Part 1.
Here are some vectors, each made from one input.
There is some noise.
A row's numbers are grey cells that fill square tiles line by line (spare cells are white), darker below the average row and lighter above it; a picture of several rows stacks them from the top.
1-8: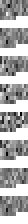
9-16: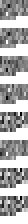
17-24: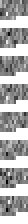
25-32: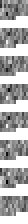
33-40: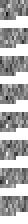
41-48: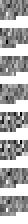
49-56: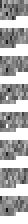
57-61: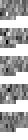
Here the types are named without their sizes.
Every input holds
a list of points on a line.
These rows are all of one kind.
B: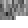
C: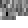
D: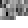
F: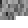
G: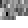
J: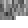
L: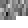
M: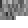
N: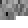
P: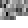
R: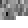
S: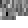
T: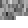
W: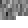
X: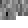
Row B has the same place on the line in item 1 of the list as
F, J, M and T.
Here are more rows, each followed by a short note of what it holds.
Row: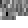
a list of two items
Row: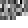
the empty list
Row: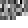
the empty list
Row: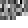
the empty list
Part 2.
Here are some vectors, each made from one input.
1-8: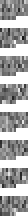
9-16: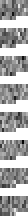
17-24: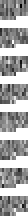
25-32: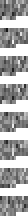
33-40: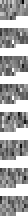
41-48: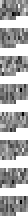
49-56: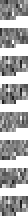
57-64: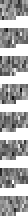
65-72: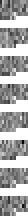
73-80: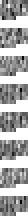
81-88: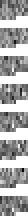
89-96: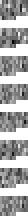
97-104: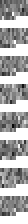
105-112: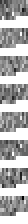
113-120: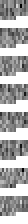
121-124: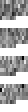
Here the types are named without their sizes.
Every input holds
a label and a point on a line.
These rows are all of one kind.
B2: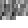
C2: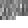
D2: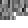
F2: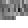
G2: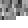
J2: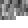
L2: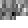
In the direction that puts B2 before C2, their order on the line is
G2, L2, J2, F2, B2, C2, D2.
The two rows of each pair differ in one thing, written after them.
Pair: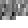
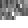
the label
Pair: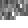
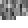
the label
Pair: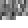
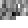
the place on the line
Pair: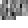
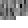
the place on the line
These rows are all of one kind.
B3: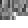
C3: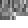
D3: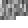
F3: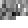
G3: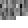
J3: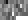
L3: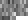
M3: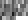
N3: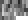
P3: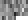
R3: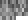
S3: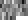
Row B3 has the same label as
C3 and L3.
